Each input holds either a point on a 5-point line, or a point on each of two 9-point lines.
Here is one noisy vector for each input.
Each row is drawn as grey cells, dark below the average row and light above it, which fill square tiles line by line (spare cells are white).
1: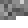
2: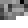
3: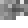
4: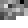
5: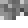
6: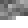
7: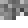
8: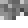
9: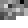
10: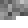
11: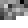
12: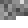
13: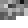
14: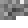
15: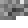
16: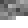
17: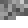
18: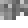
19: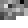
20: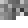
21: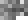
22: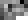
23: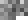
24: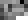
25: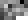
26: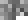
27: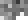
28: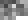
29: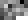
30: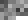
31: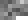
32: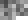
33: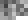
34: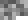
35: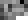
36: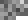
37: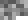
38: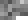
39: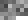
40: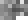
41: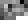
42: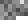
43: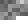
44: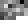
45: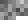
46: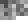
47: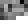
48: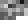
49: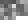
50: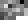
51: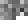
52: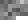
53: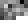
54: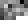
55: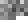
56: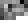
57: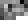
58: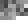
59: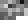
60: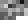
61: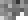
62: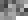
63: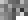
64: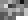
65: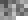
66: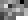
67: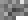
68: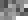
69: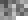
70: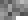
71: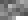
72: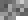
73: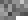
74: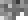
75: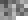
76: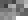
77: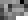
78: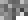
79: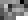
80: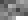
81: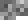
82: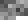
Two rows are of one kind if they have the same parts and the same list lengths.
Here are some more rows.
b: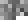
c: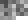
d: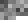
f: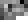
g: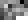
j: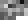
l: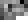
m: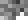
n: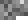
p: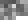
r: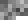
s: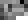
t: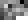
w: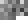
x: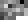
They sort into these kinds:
b, c, d, m, n, p, r, w
f, g, j, l, s, t, x

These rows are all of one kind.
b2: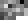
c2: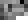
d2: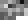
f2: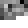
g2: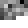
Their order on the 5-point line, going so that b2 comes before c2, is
d2, b2, g2, f2, c2.
